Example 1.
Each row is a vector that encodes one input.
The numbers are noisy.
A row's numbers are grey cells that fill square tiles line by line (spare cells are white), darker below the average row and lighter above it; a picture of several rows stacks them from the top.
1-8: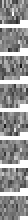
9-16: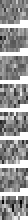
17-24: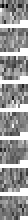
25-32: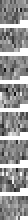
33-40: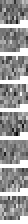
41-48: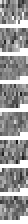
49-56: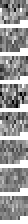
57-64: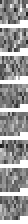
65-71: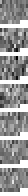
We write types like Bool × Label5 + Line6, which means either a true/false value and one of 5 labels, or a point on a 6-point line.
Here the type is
Line8 + Line10.
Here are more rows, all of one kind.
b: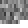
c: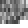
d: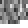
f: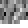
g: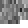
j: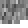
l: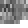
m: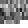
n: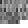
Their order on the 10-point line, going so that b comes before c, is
b, f, j, m, g, n, d, c, l.
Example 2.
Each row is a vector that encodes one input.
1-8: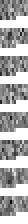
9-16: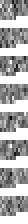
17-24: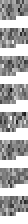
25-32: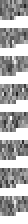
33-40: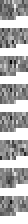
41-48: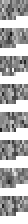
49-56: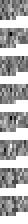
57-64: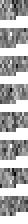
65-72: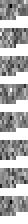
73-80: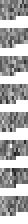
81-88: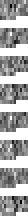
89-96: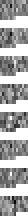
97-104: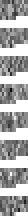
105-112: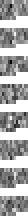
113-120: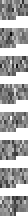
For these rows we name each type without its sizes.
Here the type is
Bool × Bool × Bool × (Circle + Unit).
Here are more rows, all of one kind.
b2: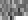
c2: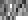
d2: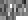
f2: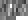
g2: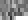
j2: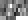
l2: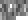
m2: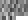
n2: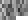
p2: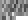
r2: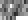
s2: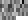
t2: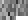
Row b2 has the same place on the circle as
g2, l2, n2 and r2.
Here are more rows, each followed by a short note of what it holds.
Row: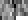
three true/false values
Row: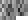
a point on a circle and three true/false values
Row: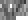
a point on a circle and three true/false values
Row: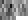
three true/false values
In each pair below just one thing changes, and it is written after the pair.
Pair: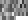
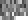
one of the three true/false values
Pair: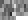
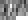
one of the three true/false values
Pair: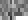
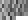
one of the three true/false values
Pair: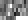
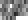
the place on the circle
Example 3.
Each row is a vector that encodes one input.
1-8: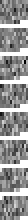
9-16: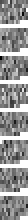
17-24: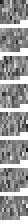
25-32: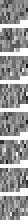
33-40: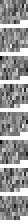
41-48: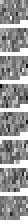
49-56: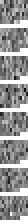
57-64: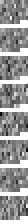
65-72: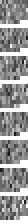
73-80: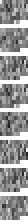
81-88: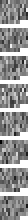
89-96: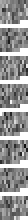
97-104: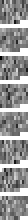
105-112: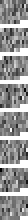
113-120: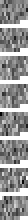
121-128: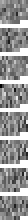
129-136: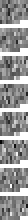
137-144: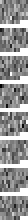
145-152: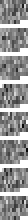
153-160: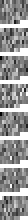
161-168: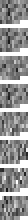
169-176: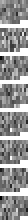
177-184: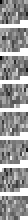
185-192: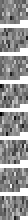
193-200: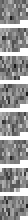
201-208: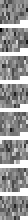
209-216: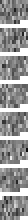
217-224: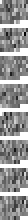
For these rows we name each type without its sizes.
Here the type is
Bool × Circle.
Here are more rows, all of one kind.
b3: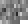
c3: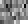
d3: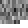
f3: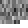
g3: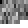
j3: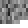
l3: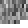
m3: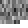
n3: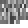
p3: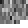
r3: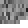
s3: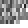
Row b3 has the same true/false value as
c3, n3 and s3.
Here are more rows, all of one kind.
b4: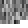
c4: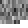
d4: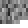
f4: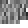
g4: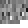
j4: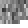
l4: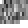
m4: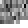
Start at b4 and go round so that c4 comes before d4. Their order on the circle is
b4, j4, c4, g4, l4, d4, m4, f4.
